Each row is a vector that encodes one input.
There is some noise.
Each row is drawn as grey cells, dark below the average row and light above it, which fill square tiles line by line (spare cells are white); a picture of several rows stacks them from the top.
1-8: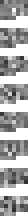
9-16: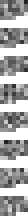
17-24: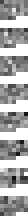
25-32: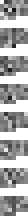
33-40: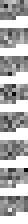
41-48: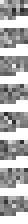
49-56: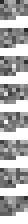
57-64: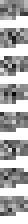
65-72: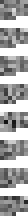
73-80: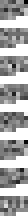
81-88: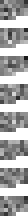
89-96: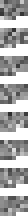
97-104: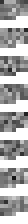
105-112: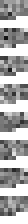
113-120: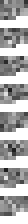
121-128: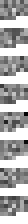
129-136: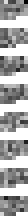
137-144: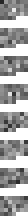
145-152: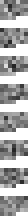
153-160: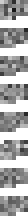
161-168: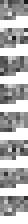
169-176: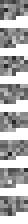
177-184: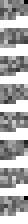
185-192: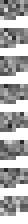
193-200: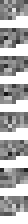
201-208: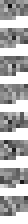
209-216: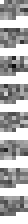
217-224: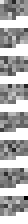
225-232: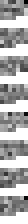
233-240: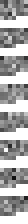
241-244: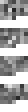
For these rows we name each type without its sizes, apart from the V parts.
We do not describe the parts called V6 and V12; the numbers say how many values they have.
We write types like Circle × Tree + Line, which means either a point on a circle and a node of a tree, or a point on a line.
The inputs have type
(Line + V6) × (Line + V12).
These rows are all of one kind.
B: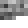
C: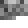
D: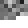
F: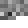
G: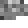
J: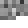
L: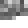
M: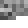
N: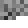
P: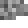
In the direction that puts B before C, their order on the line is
N, F, J, M, P, G, B, L, C, D.
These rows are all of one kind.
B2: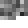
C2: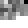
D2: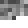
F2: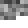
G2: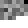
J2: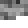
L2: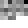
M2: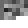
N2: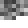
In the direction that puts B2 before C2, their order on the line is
N2, B2, F2, J2, D2, L2, C2, M2, G2.
